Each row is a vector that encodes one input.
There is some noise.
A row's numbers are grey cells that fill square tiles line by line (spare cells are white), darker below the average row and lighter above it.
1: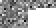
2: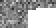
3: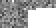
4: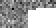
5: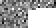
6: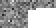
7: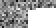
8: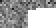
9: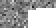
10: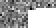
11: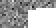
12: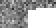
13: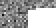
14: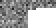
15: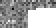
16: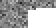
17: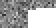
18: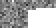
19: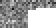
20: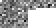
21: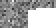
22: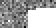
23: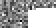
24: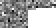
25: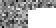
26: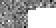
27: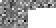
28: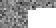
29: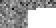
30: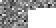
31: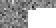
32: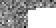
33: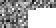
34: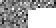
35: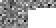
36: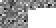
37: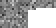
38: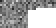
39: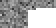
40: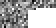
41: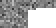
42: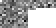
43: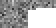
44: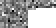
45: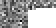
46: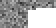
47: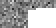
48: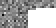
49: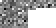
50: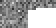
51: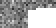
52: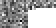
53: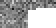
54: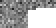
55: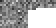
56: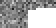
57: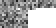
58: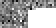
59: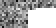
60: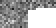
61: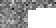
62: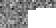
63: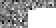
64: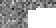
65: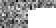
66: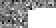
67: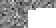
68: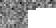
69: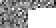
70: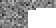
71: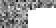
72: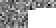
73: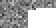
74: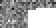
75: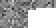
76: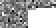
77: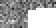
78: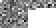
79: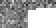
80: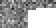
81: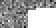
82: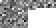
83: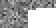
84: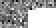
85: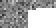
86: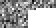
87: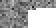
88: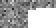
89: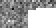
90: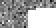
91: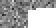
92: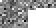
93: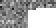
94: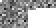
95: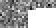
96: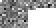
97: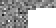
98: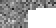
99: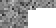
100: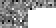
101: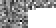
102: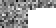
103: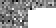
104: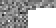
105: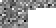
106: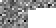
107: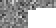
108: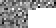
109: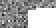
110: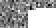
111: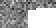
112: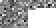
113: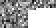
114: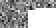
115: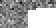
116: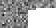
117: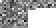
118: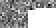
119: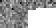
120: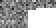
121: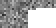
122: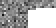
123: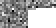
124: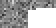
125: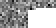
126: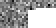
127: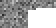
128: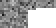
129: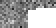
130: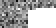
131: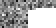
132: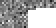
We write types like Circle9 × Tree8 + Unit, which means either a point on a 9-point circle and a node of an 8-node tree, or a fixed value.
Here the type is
Bool × (Tree9 + Unit) + Tree8.
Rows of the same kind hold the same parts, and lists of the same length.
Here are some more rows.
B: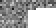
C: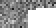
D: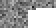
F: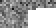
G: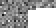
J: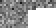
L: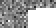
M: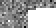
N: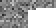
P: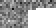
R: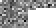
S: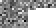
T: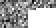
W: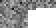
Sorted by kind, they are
B, C, D, F, J, N, P, W
G, L, M
R, S, T

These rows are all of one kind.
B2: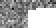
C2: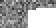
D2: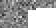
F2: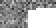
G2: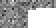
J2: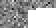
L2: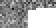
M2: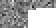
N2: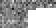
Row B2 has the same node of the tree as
J2 and M2.
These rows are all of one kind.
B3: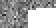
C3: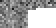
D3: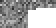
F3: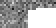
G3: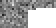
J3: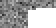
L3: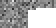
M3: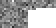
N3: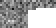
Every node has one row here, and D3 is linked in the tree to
F3, G3 and J3.
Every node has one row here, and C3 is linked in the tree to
J3.
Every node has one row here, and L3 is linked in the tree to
G3.
